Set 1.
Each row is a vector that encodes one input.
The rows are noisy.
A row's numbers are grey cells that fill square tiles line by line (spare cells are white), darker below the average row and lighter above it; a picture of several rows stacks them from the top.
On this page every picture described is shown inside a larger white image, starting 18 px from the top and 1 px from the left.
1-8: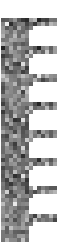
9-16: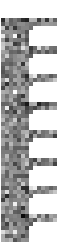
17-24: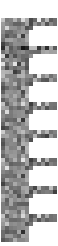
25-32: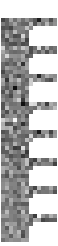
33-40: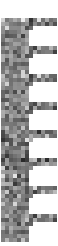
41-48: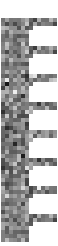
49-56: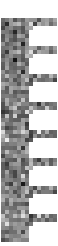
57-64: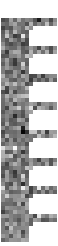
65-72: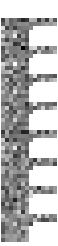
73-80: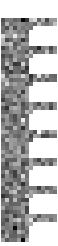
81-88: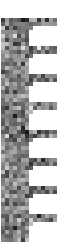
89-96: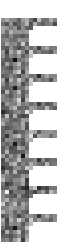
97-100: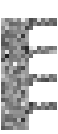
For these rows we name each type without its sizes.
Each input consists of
either a point on a circle and a true/false value, or a point on a line.
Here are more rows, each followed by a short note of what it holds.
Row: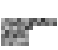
a point on a circle and a true/false value
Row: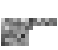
a point on a circle and a true/false value
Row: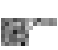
a point on a line
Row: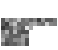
a point on a line
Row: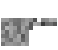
a point on a circle and a true/false value
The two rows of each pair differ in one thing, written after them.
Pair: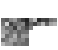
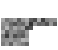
the true/false value
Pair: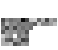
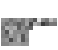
the true/false value
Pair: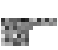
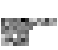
the place on the circle
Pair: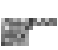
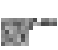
the place on the circle
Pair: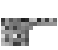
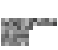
the true/false value
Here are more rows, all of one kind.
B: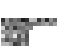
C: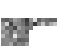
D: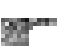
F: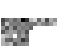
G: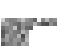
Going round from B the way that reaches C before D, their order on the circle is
B, F, G, C, D.
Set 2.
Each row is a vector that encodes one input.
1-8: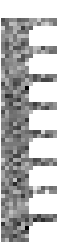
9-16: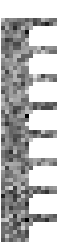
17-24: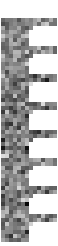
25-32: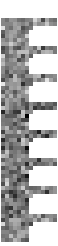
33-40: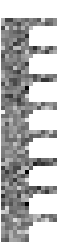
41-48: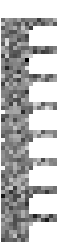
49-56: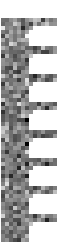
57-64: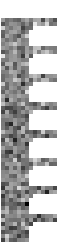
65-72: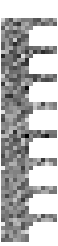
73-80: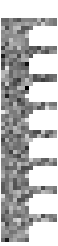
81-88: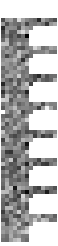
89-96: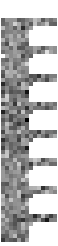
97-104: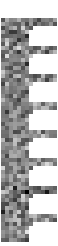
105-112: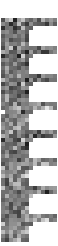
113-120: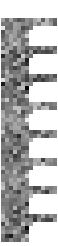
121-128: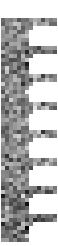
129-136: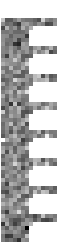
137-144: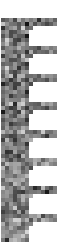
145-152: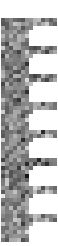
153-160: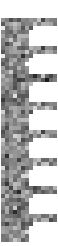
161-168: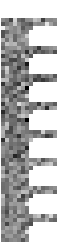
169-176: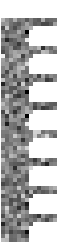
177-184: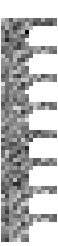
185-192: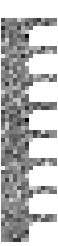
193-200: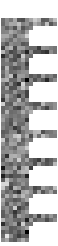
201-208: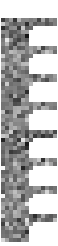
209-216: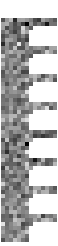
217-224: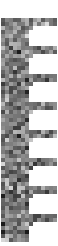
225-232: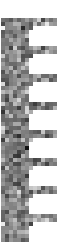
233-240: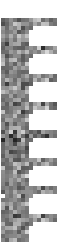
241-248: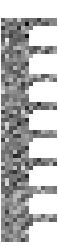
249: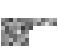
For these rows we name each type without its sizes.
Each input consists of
either a point on each of two lines, or a node of a tree and a true/false value.
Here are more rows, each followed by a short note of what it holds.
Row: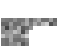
a point on each of two lines
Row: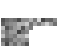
a point on each of two lines
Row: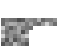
a point on each of two lines
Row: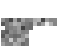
a point on each of two lines
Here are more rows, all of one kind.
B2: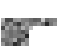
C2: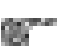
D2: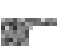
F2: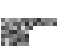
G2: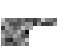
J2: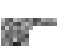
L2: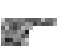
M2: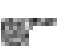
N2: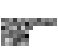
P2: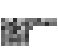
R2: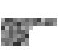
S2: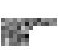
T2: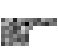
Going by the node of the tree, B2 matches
N2 and R2.
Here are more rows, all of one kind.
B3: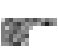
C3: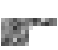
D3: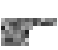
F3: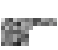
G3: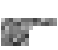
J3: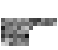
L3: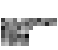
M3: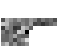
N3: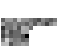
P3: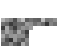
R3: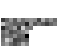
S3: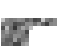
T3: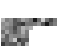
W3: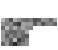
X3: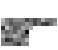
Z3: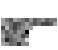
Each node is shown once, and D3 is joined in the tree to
X3.
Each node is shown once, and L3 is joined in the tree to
N3.
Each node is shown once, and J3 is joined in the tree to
N3.
